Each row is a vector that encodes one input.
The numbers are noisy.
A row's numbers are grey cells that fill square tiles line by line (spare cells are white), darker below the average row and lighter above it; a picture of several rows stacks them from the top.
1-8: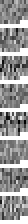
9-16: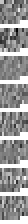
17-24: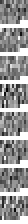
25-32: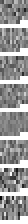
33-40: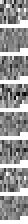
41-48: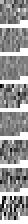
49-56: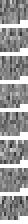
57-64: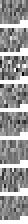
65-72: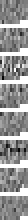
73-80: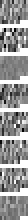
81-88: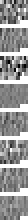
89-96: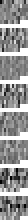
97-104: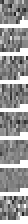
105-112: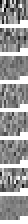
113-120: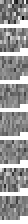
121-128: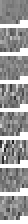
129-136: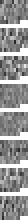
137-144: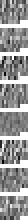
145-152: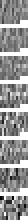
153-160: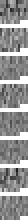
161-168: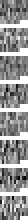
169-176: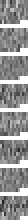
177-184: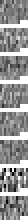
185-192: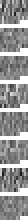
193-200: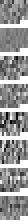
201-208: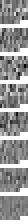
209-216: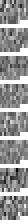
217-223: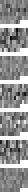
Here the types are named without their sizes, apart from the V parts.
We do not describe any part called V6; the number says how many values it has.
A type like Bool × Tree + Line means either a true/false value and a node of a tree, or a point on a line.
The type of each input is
(Bool × Bool × Bool + List(V6)) × (Circle × Line + Tree).
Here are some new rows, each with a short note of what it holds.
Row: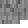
a node of a tree, together with a list of one item
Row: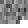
a point on a circle and a point on a line, together with the empty list
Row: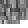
a node of a tree, together with a list of one item
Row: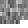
a point on a circle and a point on a line, together with the empty list
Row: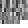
a node of a tree, together with a list of two items
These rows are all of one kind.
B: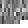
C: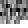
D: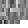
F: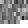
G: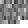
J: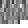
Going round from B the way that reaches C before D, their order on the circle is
B, G, C, D, F, J.
